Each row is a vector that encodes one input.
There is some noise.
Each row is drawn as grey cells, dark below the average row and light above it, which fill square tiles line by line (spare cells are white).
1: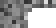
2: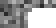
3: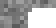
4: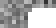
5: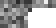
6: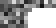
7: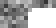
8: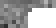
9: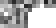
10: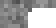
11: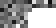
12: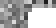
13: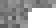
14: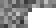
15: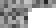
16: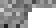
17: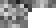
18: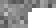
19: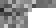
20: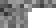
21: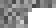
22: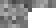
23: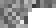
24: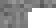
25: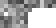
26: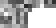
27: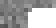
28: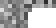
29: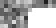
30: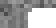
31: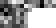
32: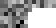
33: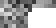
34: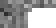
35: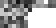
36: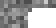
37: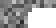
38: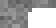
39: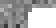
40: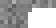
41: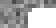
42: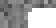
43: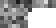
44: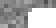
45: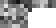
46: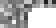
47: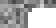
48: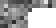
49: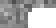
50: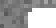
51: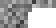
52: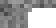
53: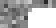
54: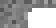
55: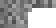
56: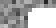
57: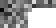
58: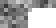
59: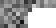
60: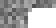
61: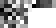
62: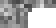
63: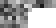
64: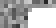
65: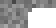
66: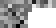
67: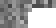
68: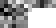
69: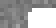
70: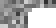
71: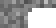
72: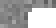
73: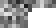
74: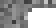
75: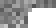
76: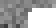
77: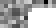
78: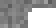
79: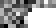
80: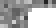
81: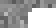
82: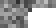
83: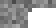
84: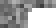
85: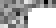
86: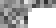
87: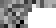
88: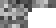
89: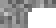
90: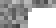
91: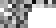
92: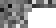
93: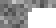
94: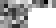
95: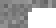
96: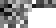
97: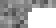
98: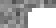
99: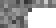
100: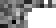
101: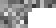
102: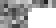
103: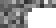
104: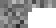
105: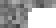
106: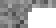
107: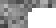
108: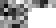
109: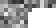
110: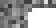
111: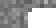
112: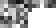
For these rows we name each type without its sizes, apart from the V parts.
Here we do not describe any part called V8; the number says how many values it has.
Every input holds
a true/false value, together with either a point on a line, or a value of V8.
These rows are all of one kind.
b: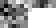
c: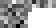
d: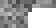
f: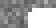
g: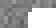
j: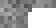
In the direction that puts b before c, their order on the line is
d, j, g, b, f, c.
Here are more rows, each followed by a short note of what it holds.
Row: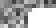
a point on a line and a true/false value
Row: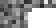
a point on a line and a true/false value
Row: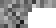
a true/false value and a value of V8
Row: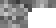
a true/false value and a value of V8
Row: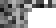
a point on a line and a true/false value
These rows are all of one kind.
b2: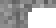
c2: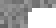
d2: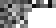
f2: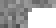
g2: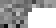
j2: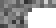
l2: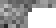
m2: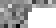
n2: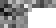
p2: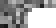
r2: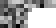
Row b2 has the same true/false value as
j2 and n2.
